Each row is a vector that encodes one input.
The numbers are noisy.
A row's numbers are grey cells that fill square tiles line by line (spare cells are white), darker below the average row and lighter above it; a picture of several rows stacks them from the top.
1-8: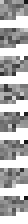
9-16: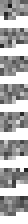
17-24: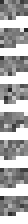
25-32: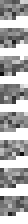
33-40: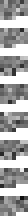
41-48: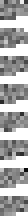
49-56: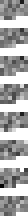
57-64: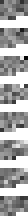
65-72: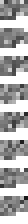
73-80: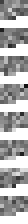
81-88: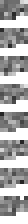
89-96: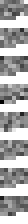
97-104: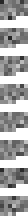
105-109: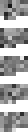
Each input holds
one of 5 labels, together with either a point on a 4-point line, or four true/false values.
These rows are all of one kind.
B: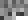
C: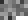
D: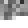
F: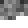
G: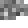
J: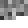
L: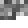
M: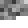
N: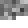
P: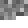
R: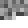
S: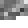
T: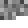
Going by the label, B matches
J, P, R and T.
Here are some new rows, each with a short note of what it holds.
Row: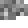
one of 5 labels and four true/false values
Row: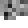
one of 5 labels and a point on a 4-point line
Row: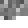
one of 5 labels and four true/false values
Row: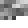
one of 5 labels and a point on a 4-point line
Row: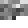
one of 5 labels and a point on a 4-point line
